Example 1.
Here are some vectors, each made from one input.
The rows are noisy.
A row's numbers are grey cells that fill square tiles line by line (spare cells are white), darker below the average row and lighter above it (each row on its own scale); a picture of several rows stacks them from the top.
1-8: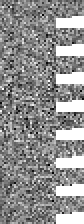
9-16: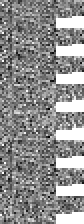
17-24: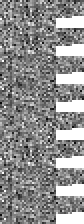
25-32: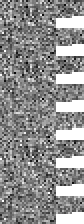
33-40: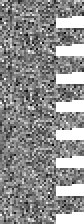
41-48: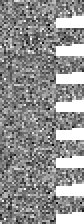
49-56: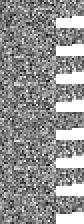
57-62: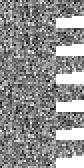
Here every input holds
a point on a 6-point line.
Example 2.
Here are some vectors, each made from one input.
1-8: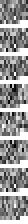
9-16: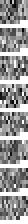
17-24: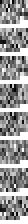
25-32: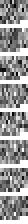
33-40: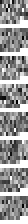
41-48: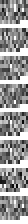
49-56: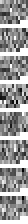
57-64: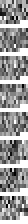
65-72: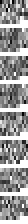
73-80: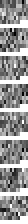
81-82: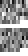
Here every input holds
one of 5 labels.
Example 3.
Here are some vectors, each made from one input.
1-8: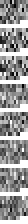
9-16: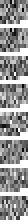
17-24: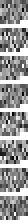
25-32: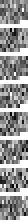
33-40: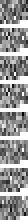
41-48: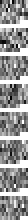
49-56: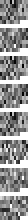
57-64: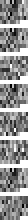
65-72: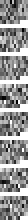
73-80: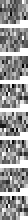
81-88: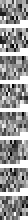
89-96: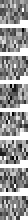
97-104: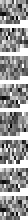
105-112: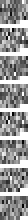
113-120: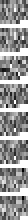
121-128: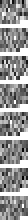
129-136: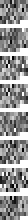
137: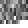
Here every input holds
one of 5 labels.
